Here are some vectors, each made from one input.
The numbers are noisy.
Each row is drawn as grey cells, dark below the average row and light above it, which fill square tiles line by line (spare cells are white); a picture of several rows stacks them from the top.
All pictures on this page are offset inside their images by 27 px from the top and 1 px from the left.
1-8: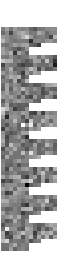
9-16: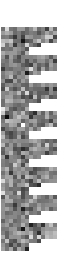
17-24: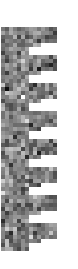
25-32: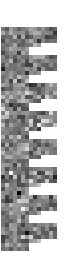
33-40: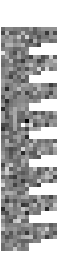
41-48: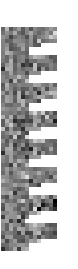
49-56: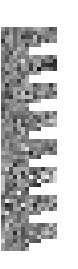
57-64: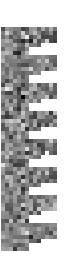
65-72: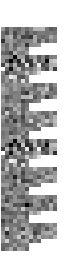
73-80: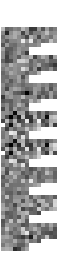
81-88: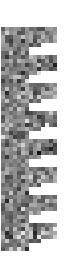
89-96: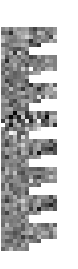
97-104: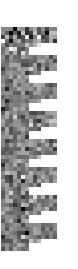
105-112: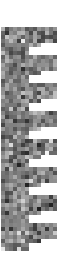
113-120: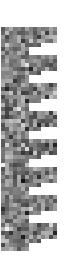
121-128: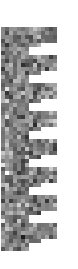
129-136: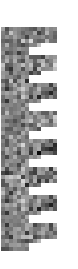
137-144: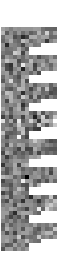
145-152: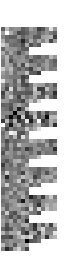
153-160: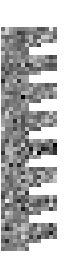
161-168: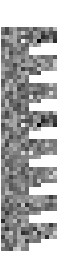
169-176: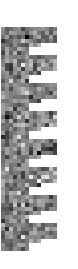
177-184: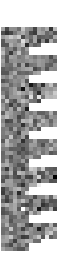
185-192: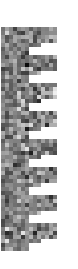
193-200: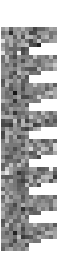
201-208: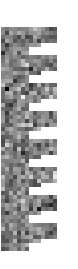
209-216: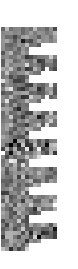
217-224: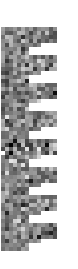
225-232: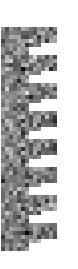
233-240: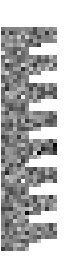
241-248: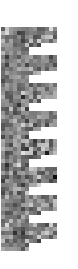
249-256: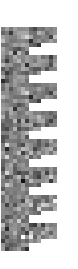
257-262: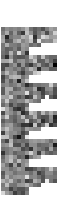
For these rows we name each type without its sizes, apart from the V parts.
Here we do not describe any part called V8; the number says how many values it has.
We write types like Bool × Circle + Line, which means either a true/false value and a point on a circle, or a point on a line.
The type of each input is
List(Bool × V8).
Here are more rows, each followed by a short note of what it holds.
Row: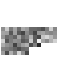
a list of two items
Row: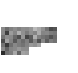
a list of two items
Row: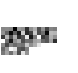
the empty list
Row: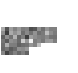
a list of two items
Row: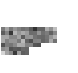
a list of one item
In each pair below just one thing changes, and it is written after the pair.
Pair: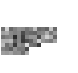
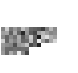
the true/false value in item 2 of the list
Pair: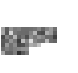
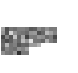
the value of V8 in item 2 of the list
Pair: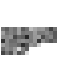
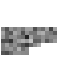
the true/false value in item 2 of the list
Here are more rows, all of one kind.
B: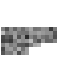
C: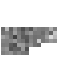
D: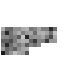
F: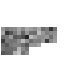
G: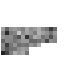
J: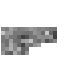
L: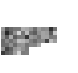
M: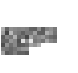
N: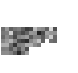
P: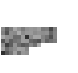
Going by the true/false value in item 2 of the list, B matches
J and M.
